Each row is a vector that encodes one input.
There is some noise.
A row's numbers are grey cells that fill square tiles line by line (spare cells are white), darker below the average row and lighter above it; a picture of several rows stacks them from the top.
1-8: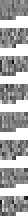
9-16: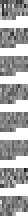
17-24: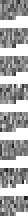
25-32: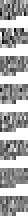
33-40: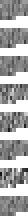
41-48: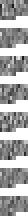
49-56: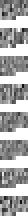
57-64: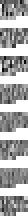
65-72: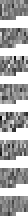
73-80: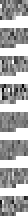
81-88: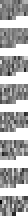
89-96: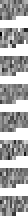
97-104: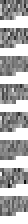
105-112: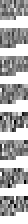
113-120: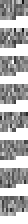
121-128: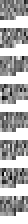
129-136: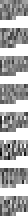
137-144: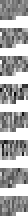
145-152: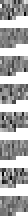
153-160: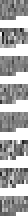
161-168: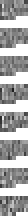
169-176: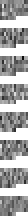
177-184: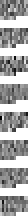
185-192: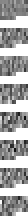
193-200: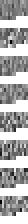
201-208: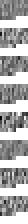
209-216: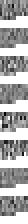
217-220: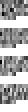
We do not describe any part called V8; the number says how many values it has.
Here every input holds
either a point on a 4-point line and a value of V8, or a node of a 7-node tree.
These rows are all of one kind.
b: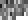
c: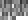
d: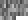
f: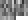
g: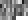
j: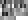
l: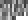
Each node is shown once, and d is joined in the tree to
b and l.
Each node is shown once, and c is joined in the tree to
j and l.
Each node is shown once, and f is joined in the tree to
g.
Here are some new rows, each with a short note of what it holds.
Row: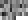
a node of a 7-node tree
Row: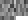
a point on a 4-point line and a value of V8
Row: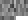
a point on a 4-point line and a value of V8
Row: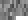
a point on a 4-point line and a value of V8
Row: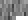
a point on a 4-point line and a value of V8
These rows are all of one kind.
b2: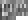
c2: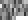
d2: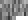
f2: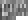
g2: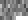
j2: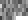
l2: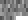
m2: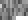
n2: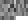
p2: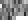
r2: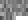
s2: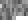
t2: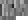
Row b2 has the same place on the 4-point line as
c2, f2, g2 and l2.
